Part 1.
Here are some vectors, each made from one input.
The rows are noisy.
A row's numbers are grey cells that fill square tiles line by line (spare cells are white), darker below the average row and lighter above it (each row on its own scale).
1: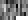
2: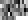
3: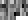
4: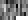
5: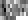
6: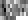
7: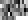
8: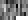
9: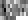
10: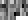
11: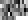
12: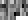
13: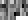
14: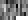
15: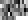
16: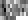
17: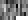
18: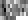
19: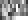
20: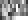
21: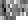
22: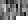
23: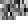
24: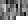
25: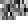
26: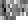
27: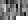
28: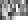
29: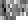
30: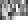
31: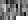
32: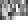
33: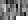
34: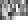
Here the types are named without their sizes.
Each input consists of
a label.
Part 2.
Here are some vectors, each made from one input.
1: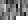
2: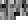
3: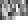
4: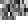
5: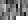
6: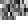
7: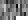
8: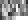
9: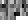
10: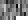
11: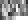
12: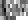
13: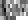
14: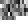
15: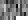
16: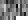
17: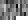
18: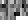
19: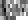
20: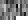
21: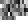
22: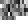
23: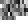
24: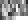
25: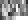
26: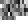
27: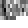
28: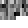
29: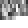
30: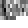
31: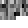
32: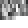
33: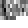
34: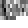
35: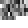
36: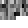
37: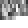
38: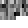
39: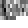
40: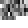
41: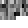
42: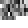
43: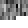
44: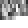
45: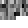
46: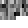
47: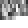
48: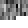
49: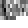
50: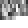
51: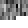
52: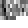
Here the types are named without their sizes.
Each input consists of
a label.
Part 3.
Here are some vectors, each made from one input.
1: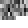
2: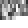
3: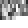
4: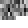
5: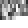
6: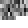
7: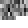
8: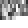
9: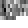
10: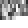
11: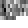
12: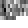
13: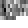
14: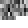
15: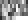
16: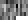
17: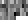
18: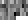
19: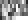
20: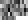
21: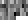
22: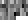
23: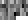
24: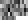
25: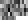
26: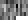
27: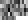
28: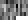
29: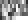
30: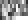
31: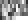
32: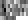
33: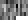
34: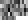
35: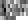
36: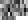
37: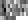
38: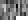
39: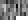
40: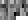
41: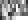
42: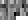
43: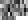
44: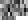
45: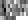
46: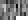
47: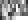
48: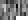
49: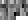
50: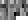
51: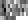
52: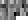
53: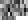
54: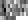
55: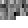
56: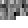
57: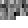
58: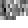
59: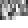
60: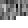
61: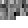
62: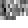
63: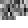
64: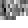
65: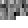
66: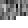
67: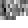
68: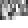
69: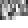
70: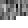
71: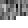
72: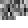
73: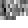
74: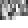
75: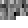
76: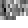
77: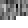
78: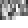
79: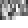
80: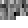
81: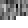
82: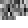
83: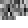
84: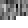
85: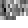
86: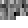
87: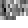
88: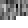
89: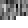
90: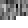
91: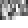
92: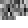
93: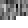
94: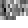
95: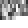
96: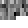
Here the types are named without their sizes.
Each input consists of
a label.
